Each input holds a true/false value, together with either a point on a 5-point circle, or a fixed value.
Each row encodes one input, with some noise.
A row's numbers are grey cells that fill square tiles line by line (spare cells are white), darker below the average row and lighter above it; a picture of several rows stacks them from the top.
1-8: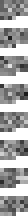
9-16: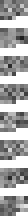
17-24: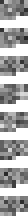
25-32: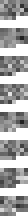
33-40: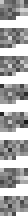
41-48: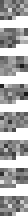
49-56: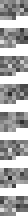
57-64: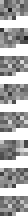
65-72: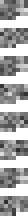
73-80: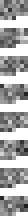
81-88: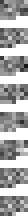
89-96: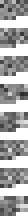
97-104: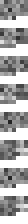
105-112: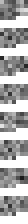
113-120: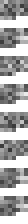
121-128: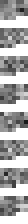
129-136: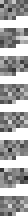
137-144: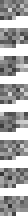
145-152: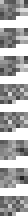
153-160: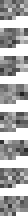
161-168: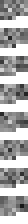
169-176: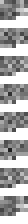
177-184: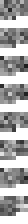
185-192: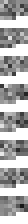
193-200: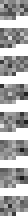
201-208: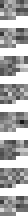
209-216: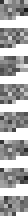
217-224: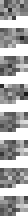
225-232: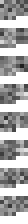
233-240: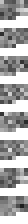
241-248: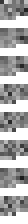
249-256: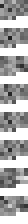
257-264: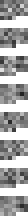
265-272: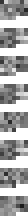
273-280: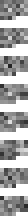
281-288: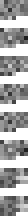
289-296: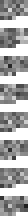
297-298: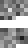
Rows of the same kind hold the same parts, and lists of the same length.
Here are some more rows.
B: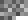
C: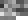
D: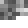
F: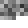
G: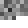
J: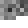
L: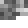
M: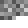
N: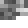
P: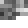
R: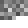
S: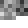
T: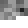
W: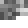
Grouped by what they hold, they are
B, D, L, M, N, P, R, W
C, F, G, J, S, T

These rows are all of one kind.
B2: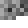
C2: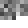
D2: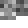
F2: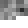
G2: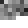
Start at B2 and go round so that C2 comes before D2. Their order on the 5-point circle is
B2, G2, C2, F2, D2.
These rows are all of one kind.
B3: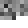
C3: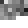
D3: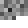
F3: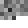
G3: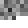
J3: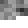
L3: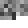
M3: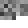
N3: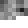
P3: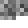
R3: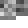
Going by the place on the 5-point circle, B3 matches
L3 and M3.
